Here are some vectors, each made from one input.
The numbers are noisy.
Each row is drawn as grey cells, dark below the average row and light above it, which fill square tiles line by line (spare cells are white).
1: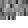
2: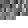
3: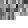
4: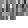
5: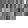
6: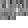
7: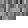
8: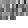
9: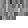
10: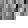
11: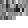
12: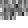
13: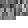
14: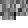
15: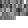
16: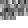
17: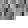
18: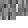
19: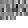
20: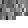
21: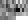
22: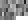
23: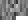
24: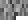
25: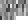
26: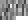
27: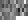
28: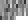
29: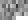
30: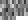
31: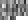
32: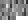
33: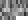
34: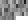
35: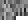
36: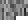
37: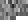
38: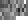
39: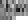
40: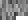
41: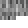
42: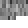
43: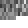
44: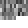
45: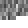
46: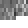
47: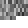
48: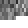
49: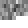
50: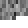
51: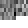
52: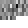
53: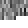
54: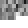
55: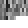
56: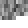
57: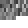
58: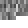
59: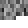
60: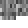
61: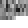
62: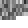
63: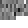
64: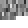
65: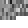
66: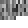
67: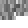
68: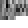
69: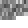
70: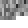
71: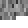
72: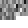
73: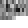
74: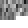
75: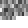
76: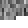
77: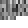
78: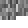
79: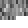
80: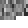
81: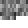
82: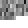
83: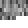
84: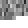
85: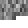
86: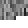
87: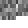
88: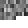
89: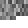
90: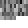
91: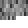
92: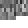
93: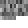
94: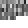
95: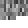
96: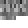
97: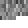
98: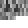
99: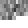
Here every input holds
a node of a 9-node tree, together with either a point on a 5-point line, or a point on a 6-point line.
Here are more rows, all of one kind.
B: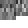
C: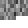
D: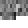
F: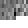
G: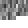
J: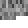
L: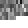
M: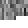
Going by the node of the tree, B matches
F and L.
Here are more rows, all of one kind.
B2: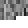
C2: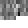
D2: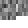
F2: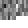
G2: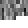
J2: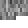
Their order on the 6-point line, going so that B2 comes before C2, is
J2, B2, D2, G2, F2, C2.
